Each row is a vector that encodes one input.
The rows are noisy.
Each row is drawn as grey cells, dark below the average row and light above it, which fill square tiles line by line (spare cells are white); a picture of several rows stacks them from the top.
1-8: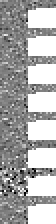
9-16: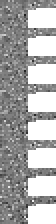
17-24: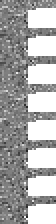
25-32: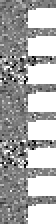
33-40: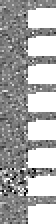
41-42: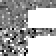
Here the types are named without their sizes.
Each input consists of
either a fixed value, or a label and a true/false value.
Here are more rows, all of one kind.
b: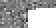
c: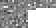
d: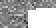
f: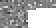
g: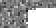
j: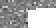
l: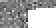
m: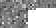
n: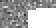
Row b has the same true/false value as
g, l and m.
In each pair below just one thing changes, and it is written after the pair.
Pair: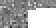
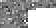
the true/false value
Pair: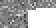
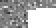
the label
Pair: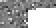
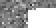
the label
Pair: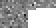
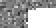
the true/false value
